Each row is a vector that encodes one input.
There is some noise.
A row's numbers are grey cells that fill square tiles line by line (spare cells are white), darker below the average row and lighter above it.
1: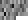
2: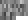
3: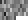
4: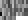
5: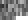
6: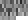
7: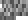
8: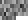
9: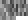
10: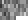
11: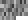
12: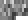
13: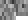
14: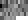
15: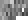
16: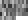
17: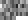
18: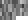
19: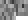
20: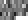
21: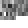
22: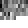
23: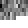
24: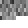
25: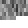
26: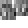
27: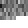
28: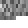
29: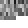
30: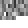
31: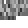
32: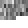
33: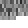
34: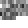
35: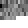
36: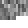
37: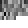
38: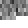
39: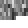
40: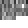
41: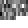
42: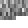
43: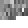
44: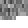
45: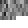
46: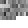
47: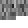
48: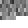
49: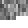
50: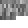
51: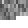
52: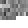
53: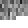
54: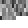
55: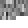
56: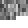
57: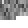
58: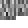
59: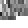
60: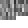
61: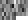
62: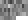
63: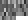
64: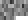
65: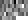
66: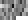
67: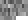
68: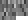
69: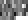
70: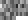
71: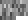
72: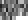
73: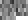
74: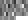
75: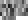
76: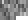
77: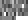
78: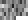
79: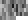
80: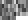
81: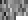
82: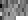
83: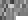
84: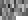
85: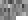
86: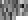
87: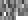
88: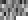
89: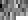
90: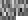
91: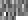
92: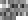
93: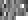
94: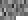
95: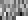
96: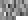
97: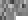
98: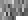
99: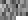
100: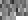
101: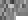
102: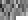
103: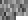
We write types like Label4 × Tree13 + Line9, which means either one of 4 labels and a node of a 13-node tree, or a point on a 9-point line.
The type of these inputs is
Bool × Bool × Bool × Bool + Line7 × Tree10.
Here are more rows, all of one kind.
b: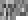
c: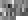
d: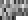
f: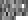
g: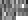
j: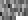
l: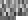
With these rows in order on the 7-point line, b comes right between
c and g.
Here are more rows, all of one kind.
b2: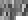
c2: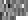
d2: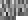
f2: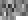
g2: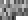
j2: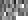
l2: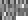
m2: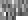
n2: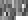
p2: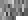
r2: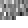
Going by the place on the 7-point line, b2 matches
j2, l2 and n2.
